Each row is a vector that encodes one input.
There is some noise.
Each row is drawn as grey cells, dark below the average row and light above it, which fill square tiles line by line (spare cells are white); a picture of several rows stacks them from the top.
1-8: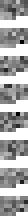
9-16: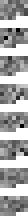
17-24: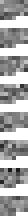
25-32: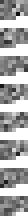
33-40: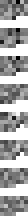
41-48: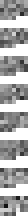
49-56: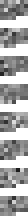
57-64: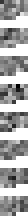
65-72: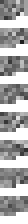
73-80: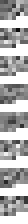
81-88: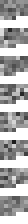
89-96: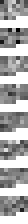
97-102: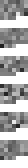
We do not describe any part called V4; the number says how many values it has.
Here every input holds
a point on a 5-point line, together with either a point on a 5-point line, or a value of V4.
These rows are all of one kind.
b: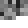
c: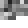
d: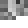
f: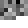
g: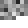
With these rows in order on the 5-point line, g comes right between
d and f.
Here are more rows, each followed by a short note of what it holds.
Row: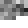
a point on each of two 5-point lines
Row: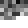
a point on a 5-point line and a value of V4
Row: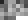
a point on a 5-point line and a value of V4
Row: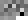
a point on each of two 5-point lines
